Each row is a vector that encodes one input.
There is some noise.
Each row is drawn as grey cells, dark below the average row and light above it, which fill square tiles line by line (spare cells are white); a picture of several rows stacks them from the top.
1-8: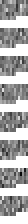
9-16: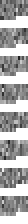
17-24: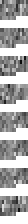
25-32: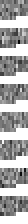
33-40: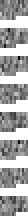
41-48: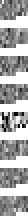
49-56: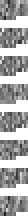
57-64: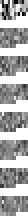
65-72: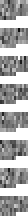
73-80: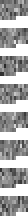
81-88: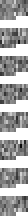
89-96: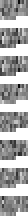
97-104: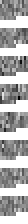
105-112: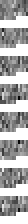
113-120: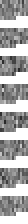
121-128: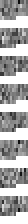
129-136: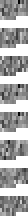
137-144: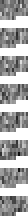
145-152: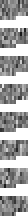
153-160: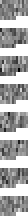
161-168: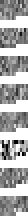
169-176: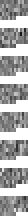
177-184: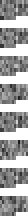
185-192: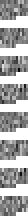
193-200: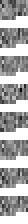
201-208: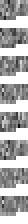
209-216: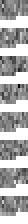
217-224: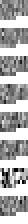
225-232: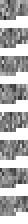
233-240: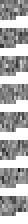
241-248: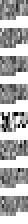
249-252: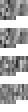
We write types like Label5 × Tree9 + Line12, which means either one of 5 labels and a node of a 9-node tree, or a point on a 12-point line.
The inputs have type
Bool × Label7 + Unit.
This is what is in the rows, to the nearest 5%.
A few of them hold a fixed value. The rest hold one of 7 labels and a true/false value.
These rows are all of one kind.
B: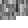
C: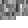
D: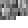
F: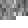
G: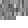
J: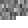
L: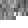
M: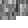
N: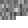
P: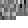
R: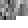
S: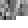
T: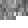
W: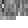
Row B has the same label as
C, D and M.
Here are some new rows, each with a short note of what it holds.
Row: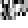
a fixed value
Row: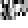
a fixed value
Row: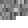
one of 7 labels and a true/false value
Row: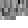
one of 7 labels and a true/false value
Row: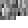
one of 7 labels and a true/false value
